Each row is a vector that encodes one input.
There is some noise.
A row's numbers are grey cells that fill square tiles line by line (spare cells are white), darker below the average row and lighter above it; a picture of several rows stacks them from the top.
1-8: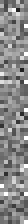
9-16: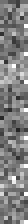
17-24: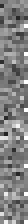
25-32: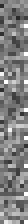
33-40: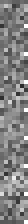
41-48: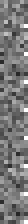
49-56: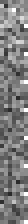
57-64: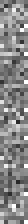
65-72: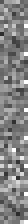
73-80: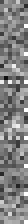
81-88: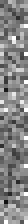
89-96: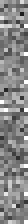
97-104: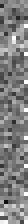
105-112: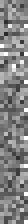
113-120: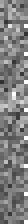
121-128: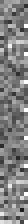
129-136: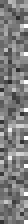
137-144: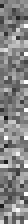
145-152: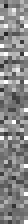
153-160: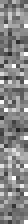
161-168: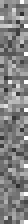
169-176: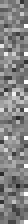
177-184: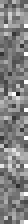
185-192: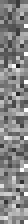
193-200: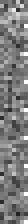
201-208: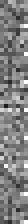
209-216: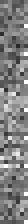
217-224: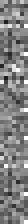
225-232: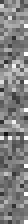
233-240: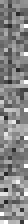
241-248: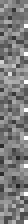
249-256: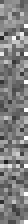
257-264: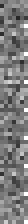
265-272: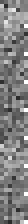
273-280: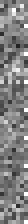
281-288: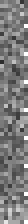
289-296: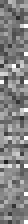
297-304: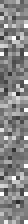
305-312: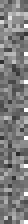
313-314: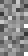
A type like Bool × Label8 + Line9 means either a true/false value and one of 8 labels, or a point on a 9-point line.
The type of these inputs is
Circle8 × Circle8 + Tree10.
